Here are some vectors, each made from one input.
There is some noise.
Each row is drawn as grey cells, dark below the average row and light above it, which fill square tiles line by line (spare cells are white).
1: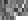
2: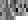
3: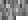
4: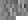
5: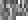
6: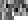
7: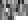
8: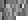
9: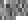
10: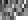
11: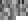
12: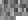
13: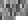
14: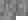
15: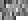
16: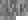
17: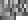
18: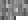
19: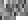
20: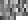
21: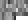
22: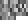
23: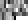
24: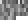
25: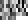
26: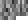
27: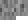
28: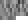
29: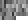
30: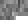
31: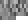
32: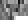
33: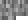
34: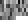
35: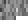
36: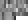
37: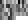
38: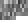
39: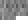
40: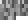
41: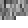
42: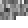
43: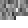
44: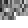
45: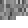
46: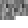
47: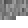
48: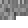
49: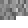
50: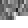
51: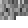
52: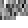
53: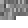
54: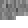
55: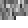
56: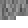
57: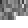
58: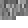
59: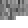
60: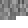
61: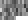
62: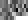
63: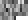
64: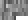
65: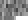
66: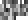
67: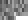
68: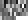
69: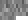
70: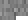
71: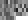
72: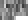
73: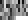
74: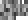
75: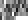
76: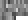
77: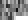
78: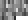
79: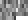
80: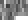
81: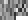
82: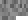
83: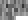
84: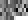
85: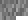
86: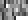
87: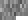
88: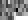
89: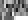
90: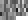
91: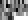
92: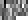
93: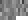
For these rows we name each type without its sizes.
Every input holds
a node of a tree, together with a list of points on a line.
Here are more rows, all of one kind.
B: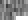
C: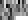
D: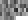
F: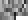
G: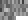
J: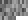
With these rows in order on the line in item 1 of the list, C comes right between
D and G.
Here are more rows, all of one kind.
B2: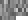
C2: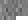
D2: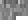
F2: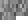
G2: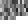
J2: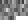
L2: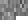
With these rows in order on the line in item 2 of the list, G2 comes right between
J2 and L2.
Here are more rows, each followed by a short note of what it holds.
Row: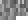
a node of a tree, together with a list of one item
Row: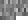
a node of a tree, together with the empty list
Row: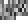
a node of a tree, together with the empty list
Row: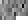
a node of a tree, together with a list of two items
